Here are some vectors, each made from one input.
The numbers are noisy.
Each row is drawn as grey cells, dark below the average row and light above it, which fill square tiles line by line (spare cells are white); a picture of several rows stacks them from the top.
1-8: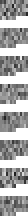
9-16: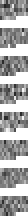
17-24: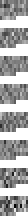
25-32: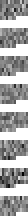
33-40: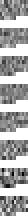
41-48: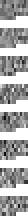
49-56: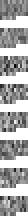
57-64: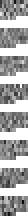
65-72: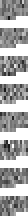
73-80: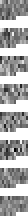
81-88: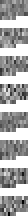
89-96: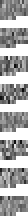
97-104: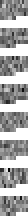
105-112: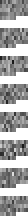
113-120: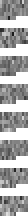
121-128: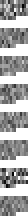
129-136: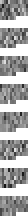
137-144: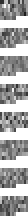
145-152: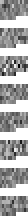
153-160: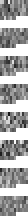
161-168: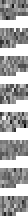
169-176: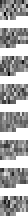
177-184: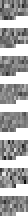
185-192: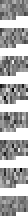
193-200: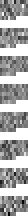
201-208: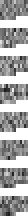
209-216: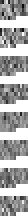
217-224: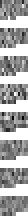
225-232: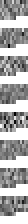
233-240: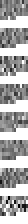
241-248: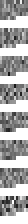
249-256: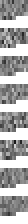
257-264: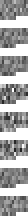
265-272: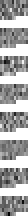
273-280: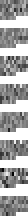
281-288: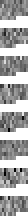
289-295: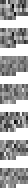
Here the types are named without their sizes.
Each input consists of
four true/false values.
